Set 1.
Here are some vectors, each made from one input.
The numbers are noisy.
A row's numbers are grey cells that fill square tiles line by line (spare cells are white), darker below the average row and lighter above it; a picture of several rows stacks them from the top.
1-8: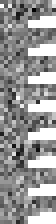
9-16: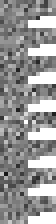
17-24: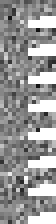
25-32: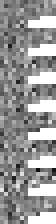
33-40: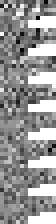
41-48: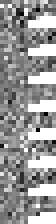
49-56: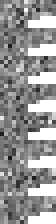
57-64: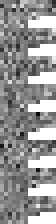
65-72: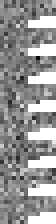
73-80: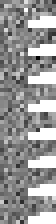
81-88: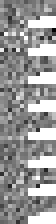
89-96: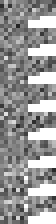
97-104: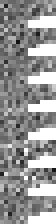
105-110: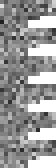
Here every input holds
either a point on a 10-point line, or a node of a 9-node tree.
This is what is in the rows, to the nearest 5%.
About 55% of them hold a point on a 10-point line. The rest hold a node of a 9-node tree.
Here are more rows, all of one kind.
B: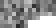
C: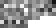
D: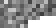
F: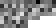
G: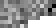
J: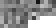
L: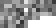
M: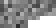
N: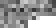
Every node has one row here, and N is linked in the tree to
J.
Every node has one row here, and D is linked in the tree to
G and M.
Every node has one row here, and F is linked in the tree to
J and M.
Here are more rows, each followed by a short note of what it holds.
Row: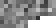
a point on a 10-point line
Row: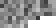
a point on a 10-point line
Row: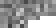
a point on a 10-point line
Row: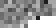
a point on a 10-point line
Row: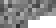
a node of a 9-node tree
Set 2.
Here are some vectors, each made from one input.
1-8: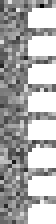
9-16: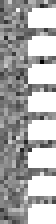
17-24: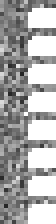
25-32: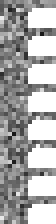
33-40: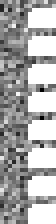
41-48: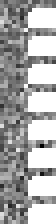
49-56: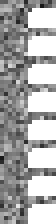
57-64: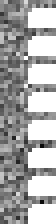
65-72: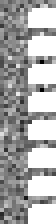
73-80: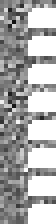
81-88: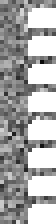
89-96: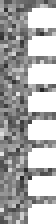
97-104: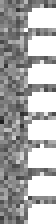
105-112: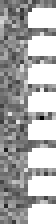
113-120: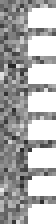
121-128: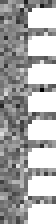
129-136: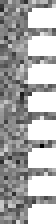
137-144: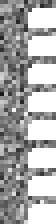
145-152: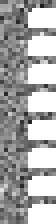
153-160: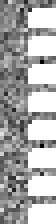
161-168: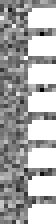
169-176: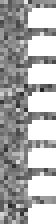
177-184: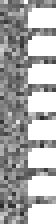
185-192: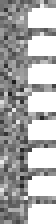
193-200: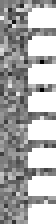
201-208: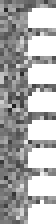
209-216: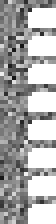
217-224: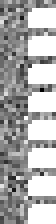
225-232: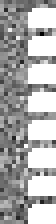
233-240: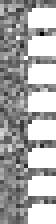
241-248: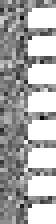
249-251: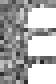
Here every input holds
a point on an 11-point line, together with either a fixed value, or three true/false values.
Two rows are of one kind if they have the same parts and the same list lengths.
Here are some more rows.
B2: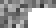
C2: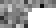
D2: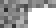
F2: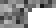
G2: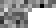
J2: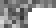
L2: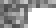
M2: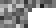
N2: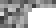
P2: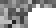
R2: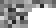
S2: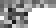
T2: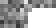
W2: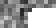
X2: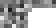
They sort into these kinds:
B2, C2, D2, G2, L2, N2, R2, S2, T2, X2
F2, J2, M2, P2, W2

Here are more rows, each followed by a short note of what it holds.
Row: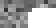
a point on an 11-point line
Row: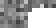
a point on an 11-point line
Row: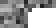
a point on an 11-point line
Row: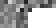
a point on an 11-point line
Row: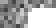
a point on an 11-point line and three true/false values
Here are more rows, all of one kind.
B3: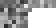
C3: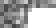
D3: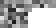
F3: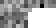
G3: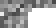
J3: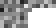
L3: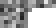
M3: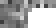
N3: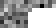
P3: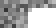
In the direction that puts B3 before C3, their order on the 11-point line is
D3, B3, J3, L3, N3, F3, G3, P3, C3, M3.
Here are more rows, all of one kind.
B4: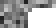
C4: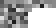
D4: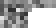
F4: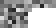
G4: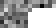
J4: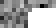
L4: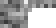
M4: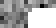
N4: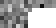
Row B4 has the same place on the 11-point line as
G4, J4 and M4.
